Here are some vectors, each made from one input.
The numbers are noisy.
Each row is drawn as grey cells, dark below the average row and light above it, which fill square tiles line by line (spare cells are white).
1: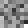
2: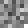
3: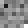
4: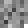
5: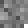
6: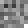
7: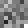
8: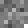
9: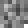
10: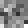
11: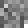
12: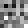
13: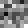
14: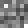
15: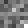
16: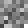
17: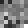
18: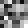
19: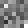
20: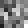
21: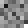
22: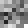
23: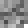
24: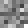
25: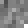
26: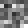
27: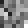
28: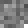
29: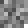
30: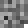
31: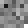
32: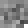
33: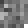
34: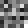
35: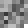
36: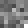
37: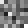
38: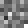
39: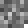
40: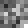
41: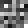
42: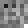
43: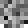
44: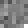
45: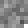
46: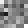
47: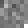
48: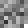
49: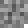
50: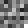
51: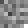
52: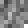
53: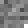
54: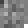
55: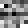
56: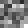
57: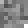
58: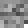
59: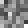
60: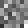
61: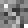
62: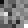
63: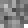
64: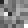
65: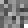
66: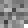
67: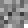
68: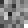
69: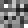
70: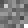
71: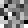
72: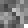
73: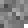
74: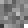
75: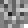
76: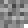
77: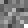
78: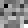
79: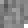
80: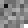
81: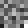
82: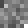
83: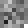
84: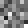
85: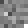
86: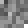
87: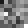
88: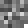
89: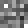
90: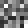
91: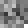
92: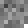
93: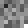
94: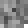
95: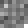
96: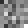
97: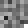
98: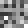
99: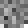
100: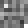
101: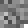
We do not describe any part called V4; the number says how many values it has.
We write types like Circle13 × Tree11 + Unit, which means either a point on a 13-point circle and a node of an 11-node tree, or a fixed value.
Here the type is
List2(Bool × V4).
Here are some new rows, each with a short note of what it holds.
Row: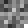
a list of one item
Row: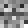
a list of two items
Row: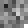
a list of one item
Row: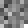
a list of one item
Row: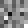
a list of two items
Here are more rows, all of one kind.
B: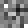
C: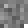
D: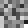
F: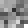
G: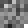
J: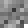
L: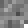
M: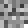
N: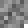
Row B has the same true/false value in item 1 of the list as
F, J and N.
